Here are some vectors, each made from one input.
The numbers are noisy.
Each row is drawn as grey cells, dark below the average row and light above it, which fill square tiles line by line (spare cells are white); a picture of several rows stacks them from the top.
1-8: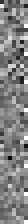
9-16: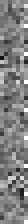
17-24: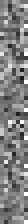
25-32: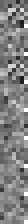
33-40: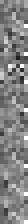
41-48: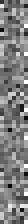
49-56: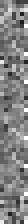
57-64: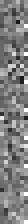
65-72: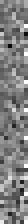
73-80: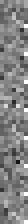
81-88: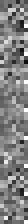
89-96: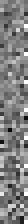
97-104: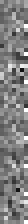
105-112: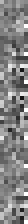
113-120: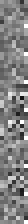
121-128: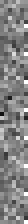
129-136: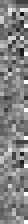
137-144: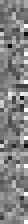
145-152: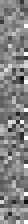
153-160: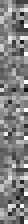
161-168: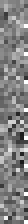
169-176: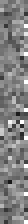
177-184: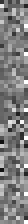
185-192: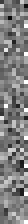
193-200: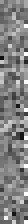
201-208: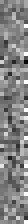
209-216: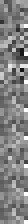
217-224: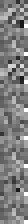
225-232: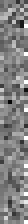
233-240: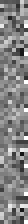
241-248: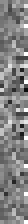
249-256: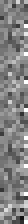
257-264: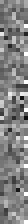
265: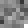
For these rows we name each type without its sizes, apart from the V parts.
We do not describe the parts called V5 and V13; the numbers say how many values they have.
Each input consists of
either a point on a circle, or a true/false value and a value of V13, or a value of V5.
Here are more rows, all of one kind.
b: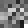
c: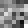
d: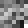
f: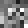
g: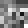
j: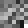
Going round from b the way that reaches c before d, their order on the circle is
b, f, g, c, d, j.
